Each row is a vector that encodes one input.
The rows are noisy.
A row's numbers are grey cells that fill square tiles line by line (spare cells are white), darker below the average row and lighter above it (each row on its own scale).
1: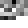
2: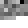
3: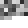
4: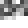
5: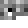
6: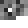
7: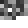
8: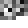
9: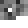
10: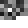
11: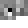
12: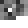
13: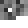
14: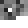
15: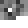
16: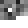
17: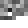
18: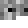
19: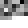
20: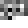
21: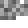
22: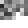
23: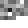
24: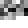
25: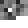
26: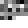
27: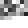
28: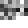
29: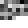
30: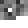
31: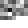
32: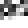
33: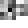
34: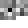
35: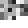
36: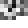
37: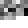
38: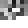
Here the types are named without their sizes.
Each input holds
a true/false value, together with either a fixed value, or a point on each of two lines.
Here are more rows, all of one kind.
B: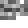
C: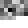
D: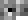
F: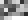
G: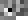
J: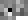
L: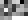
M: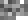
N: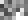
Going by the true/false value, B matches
M and N.
